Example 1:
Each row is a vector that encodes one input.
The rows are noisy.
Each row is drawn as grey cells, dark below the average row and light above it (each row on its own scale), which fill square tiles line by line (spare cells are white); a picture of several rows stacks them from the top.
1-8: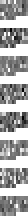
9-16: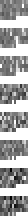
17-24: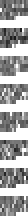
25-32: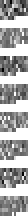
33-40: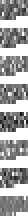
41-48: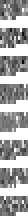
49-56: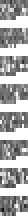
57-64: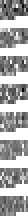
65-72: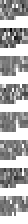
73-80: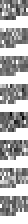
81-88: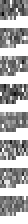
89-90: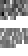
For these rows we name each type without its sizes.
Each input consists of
a point on a line.
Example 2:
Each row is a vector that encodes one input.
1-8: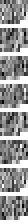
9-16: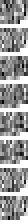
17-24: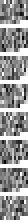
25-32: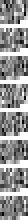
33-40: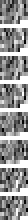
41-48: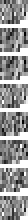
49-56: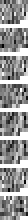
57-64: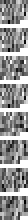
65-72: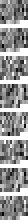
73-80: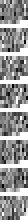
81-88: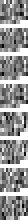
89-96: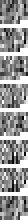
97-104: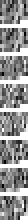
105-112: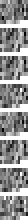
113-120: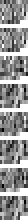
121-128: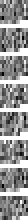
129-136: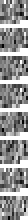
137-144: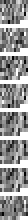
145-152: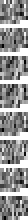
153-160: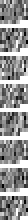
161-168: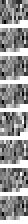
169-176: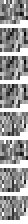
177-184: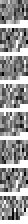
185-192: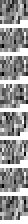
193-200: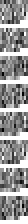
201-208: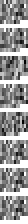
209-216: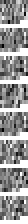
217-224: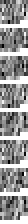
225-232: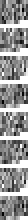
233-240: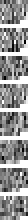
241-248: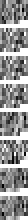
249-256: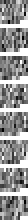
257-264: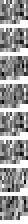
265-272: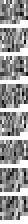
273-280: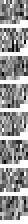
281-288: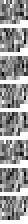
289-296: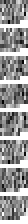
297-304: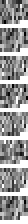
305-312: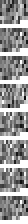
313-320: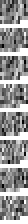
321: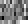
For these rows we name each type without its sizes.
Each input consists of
a point on a line.
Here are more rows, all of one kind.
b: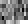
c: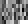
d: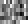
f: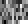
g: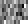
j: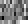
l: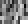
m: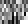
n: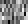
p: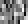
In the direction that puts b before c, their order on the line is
g, d, j, b, c, f, l, p, n, m.
